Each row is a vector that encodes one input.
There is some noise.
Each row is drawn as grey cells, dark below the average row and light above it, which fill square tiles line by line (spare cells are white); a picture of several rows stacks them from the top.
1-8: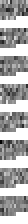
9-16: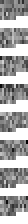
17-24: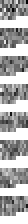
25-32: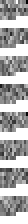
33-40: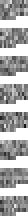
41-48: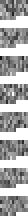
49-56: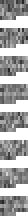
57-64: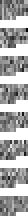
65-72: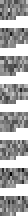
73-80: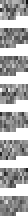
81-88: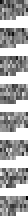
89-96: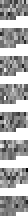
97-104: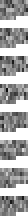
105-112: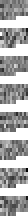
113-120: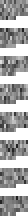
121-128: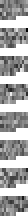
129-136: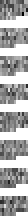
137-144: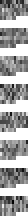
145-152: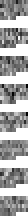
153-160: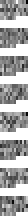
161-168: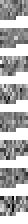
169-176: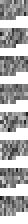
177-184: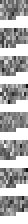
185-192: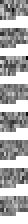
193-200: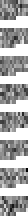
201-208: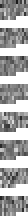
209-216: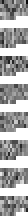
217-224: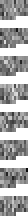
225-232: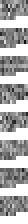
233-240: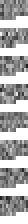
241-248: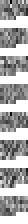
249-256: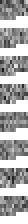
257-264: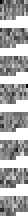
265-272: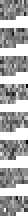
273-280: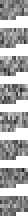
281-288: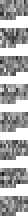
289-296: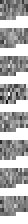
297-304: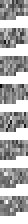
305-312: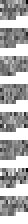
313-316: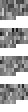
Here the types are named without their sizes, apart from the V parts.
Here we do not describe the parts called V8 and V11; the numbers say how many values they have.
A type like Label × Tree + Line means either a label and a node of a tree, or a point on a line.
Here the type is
Bool × V8 + List(Circle) + V11 × V11.
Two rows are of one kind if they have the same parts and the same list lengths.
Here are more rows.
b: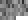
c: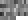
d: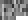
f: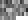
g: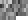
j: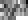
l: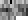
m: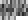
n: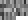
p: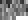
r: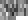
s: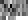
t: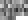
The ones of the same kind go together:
b, d, f, p
c, n
g
j, r, s, t
l, m

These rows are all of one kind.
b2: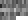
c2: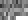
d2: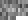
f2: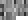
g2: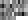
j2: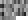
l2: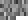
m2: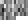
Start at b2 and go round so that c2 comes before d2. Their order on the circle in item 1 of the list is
b2, f2, j2, m2, l2, c2, d2, g2.
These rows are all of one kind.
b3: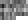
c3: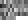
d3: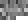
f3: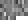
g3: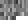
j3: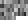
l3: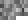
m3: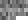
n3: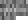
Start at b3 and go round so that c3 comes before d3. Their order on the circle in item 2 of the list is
b3, n3, m3, g3, c3, j3, f3, l3, d3.
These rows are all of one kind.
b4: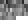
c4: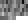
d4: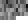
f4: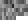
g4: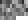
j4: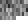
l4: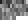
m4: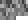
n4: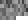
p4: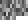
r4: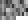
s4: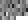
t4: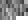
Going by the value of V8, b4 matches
m4 and n4.
